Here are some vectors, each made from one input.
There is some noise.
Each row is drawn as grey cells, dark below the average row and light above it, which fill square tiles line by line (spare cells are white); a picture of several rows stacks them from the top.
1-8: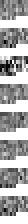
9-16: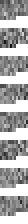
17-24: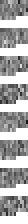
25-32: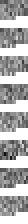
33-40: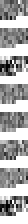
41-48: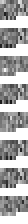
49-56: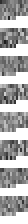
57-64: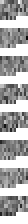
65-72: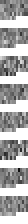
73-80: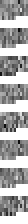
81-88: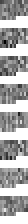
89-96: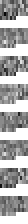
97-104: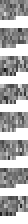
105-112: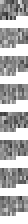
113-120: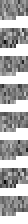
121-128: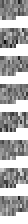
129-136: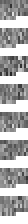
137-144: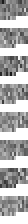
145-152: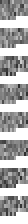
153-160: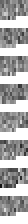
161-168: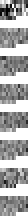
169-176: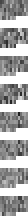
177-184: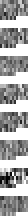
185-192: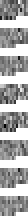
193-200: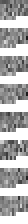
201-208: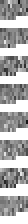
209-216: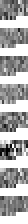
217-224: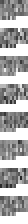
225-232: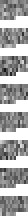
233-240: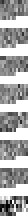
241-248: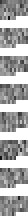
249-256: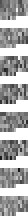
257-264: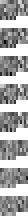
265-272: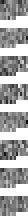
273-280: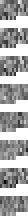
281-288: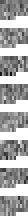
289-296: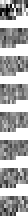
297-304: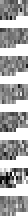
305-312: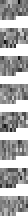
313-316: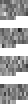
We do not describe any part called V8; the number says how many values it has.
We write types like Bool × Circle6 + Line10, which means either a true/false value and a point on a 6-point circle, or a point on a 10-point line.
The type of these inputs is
List2(Circle9 × Label10 × V8).
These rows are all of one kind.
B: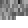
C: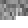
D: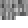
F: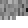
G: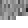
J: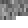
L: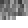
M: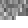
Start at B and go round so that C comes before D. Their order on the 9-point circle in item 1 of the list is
B, G, F, M, C, J, L, D.
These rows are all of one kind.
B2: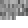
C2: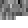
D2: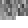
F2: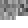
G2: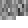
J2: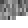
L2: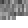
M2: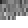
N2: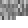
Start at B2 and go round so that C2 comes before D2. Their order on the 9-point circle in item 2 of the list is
B2, F2, J2, M2, C2, G2, D2, L2, N2.
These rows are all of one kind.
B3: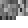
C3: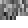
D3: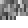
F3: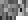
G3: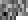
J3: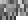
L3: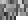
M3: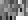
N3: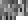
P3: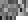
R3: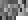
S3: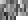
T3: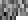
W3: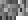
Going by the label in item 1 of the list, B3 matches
C3, N3, S3 and W3.
